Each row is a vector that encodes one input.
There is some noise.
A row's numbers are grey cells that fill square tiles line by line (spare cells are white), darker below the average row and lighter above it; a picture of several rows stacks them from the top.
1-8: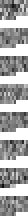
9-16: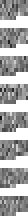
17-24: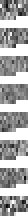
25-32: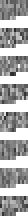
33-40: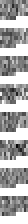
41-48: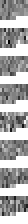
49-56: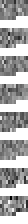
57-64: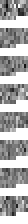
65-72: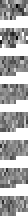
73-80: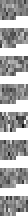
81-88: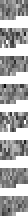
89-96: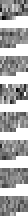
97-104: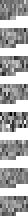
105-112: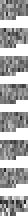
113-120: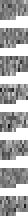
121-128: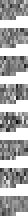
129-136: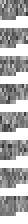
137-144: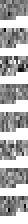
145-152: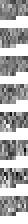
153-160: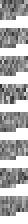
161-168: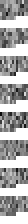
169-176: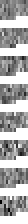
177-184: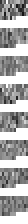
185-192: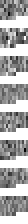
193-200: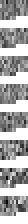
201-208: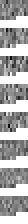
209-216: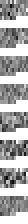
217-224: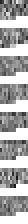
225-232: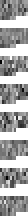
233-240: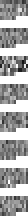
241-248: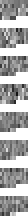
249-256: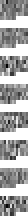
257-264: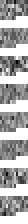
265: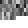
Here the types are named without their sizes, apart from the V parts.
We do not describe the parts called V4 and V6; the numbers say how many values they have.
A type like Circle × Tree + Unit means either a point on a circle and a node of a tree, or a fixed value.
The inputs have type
Bool × V4 + List(Line × V6).
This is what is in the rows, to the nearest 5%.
About 10% of them hold a true/false value and a value of V4. The rest are lists of items, each a point on a line and a value of V6.
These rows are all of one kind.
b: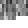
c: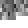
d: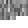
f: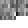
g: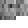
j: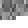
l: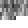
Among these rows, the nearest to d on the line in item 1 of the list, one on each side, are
f and g.
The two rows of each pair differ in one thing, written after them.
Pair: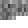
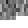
the place on the line in item 1 of the list
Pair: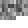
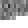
the value of V6 in item 2 of the list
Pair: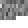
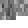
the place on the line in item 2 of the list
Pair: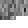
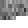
the place on the line in item 1 of the list
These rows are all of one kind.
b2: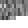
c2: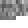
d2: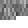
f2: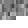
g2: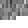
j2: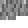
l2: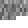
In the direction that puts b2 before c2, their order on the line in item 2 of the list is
g2, b2, c2, j2, d2, l2, f2.
